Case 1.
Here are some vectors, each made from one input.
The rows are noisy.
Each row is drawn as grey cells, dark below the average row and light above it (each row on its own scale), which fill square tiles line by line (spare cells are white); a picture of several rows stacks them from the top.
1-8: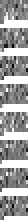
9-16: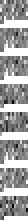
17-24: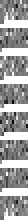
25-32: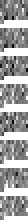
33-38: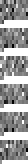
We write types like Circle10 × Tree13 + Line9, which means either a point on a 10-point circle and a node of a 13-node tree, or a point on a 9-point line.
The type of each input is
Line5.
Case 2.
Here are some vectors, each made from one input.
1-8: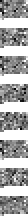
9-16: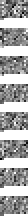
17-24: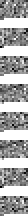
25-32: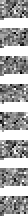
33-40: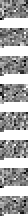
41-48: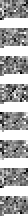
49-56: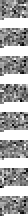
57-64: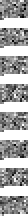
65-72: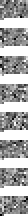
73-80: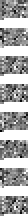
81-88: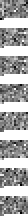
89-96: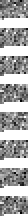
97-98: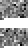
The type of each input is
Bool × Bool × Bool + Unit.
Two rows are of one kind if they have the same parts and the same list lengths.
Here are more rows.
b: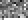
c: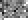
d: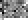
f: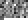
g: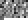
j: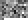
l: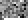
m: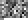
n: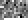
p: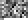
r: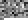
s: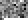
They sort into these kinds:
b, c, d, f, g, j, l, m, n, p, s
r

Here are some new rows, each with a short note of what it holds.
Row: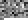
a fixed value
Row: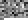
a fixed value
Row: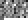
three true/false values
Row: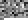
a fixed value
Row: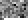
three true/false values
